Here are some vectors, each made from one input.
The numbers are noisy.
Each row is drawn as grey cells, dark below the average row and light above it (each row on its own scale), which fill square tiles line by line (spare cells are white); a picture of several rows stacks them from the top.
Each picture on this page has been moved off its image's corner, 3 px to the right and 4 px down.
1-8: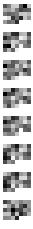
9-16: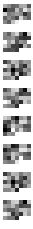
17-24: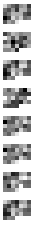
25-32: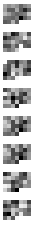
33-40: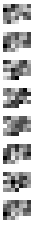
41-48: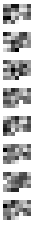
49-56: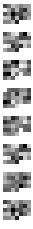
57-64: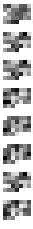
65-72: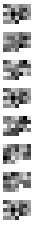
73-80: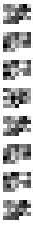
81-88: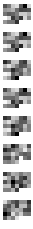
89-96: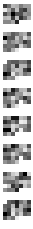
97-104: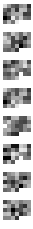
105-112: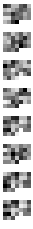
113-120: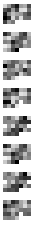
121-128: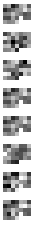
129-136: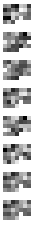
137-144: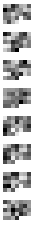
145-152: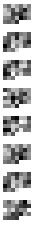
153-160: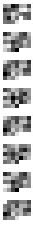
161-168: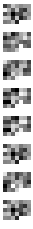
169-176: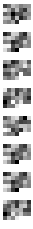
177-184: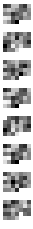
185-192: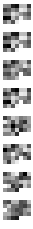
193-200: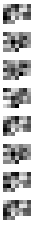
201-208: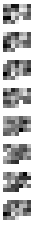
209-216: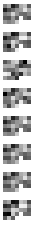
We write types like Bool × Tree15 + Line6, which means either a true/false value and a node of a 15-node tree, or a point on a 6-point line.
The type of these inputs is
Bool × Bool × Bool + Line10.
